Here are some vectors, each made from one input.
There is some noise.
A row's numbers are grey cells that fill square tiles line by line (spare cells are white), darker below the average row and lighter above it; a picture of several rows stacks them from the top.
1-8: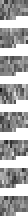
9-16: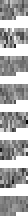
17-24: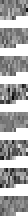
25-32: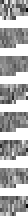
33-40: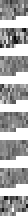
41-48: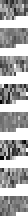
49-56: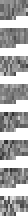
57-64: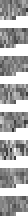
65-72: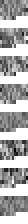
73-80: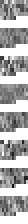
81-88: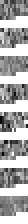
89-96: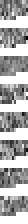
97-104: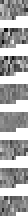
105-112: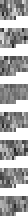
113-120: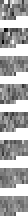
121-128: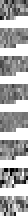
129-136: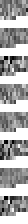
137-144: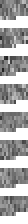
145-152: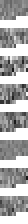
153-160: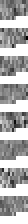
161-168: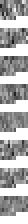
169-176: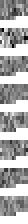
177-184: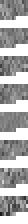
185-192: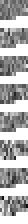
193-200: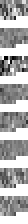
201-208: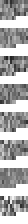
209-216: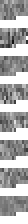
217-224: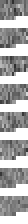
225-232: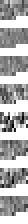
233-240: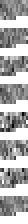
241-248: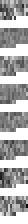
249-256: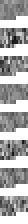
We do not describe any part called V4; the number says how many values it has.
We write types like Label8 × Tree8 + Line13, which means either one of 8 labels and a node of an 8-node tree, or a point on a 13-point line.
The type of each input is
((Bool × Bool × Bool + Unit) × Line5 × V4 + Label5) × Line5.
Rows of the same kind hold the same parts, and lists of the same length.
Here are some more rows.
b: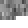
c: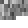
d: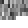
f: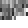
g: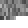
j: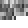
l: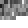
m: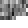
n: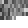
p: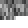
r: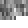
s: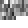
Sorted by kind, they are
b, j, m, p, r, s
c, f, g, n
d, l

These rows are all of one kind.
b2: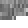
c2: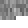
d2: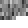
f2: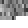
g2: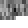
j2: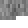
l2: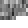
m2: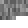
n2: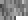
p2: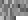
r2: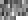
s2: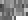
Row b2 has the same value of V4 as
j2 and p2.
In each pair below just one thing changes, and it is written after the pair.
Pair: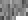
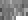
one of the three true/false values
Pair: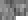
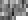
the place on one of the two 5-point lines
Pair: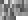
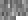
the value of V4
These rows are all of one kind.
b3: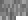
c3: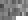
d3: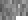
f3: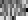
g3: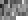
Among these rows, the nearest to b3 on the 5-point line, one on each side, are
c3 and d3.
